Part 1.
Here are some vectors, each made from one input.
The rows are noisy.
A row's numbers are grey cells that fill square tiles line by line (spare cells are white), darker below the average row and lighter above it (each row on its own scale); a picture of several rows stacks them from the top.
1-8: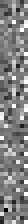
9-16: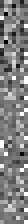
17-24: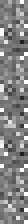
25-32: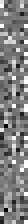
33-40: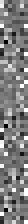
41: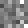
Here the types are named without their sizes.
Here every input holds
a label.
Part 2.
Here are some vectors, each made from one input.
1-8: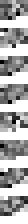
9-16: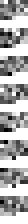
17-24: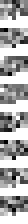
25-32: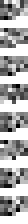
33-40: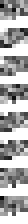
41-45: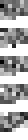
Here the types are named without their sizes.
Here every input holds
three true/false values.
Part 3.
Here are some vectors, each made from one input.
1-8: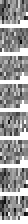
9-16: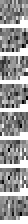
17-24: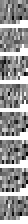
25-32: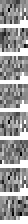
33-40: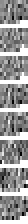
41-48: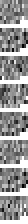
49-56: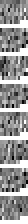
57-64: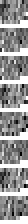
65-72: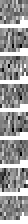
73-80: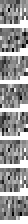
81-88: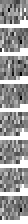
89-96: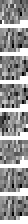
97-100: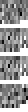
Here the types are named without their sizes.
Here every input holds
a label.
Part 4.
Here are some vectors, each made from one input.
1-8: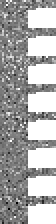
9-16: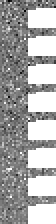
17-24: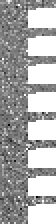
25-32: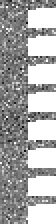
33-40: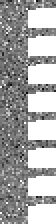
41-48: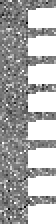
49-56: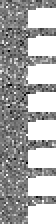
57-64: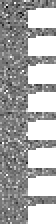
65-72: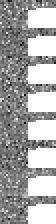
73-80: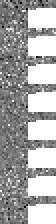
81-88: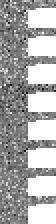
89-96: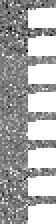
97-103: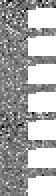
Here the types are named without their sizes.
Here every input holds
a point on each of two lines.
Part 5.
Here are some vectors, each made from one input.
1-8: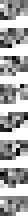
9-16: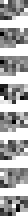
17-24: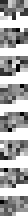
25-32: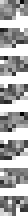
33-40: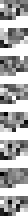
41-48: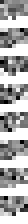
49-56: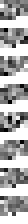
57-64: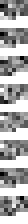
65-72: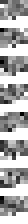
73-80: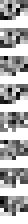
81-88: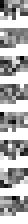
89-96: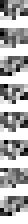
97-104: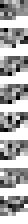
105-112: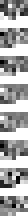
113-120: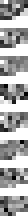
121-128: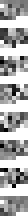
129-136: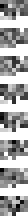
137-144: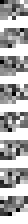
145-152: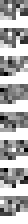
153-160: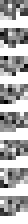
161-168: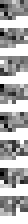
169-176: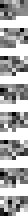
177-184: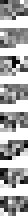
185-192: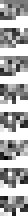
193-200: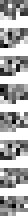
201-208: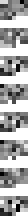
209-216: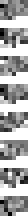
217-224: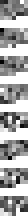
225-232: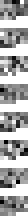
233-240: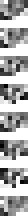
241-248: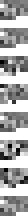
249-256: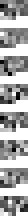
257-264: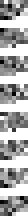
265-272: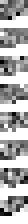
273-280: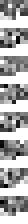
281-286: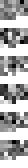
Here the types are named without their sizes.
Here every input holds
four true/false values.
